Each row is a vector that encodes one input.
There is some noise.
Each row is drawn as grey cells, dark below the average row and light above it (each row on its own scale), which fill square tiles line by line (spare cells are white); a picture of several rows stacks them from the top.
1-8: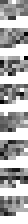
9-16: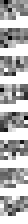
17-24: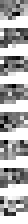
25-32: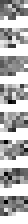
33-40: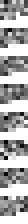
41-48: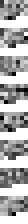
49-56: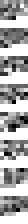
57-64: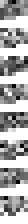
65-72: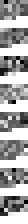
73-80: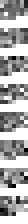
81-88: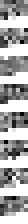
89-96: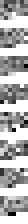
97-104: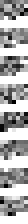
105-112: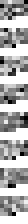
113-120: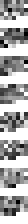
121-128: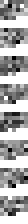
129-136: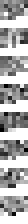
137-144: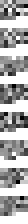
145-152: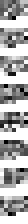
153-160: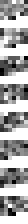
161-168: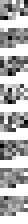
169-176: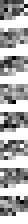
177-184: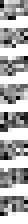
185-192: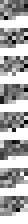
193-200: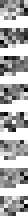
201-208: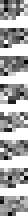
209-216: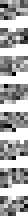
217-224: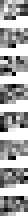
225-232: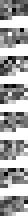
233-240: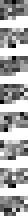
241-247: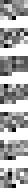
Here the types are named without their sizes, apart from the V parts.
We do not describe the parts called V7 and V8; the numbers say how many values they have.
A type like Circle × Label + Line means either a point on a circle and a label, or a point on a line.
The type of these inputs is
Bool × Label × V7 × V8.
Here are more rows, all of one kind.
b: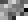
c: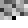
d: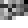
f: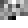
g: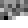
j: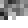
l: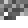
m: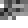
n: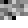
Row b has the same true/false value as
d, g and l.
